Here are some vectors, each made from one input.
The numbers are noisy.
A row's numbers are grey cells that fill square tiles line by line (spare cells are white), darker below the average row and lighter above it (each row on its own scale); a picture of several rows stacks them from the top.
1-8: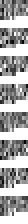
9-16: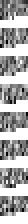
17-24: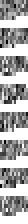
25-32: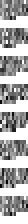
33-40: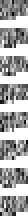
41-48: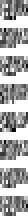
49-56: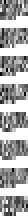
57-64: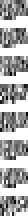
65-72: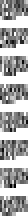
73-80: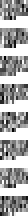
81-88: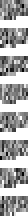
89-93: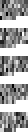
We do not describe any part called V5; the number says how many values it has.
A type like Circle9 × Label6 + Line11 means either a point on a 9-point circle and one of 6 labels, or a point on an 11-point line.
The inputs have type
List2(Bool × V5).
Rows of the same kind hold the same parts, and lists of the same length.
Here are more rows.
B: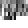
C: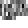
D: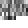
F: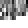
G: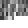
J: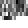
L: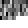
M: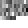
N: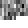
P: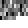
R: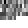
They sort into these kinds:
B, C, D, J, M, N
F, G, L, P
R

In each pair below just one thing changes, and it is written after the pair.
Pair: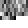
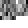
the value of V5 in item 2 of the list
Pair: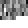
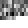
the true/false value in item 1 of the list
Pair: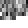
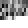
the value of V5 in item 2 of the list
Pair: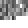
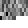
the true/false value in item 1 of the list
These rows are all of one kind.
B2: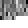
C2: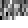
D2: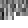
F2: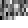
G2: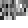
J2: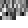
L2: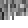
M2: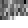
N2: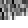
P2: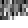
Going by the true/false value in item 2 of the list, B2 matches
G2, L2, M2 and N2.
